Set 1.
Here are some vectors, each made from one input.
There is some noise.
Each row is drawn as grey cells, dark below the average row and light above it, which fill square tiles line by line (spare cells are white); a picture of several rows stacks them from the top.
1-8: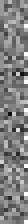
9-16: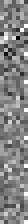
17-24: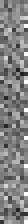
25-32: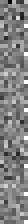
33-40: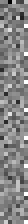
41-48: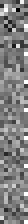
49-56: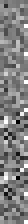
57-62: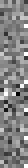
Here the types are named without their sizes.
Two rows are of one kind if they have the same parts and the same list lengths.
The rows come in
3 kinds.
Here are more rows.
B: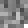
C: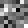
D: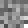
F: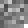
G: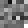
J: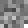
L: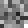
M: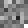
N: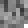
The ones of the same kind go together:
B, D, F, J, M, N
C
G, L

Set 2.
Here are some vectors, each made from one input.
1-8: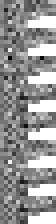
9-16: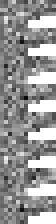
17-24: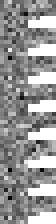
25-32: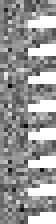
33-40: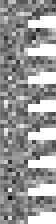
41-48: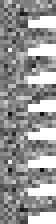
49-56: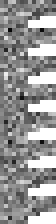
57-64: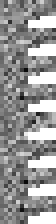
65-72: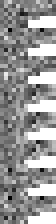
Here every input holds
either a point on a 6-point line, or a point on a 7-point line.
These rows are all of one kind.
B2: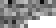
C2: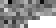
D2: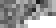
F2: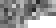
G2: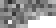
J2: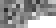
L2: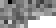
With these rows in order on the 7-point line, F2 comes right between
D2 and J2.
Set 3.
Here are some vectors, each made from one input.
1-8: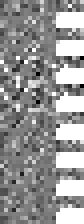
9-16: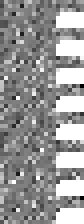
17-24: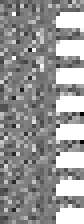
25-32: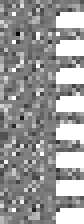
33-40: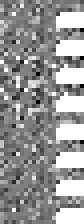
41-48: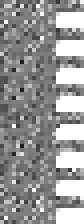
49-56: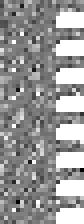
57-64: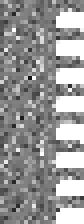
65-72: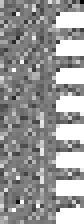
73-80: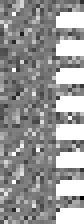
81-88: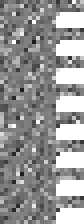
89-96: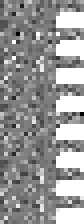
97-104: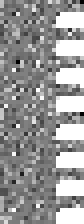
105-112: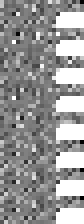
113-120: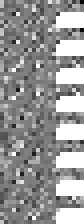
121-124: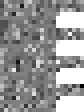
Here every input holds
a list of up to two points on a 6-point line.
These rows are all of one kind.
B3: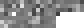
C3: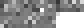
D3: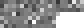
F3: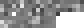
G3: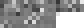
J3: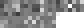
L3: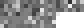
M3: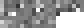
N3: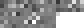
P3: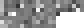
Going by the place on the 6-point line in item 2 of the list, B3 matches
F3, G3, J3 and N3.
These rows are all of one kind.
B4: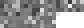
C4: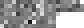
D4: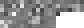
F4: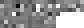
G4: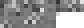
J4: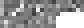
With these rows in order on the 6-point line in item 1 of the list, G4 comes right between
B4 and C4.
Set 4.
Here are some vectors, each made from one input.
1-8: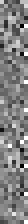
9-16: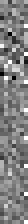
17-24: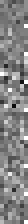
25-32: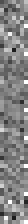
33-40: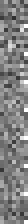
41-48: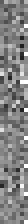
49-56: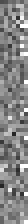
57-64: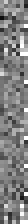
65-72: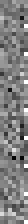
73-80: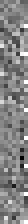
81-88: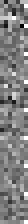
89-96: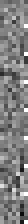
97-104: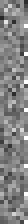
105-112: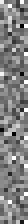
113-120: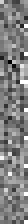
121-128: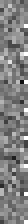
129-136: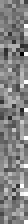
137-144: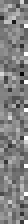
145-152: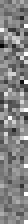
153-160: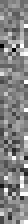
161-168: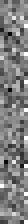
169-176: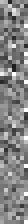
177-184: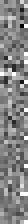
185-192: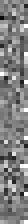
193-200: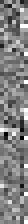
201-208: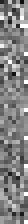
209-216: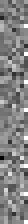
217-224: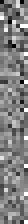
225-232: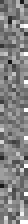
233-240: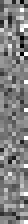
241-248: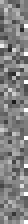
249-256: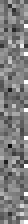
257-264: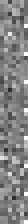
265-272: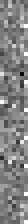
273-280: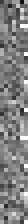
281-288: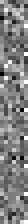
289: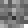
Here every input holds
a point on a 9-point circle and three true/false values.
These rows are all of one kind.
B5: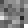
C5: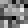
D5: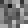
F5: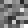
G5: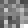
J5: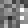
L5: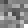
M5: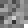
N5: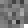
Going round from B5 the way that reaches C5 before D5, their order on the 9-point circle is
B5, L5, G5, M5, N5, C5, J5, F5, D5.
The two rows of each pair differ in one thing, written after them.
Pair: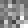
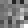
the place on the 9-point circle
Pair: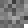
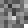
one of the three true/false values
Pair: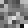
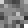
the place on the 9-point circle
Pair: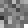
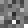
the place on the 9-point circle
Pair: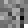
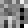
one of the three true/false values
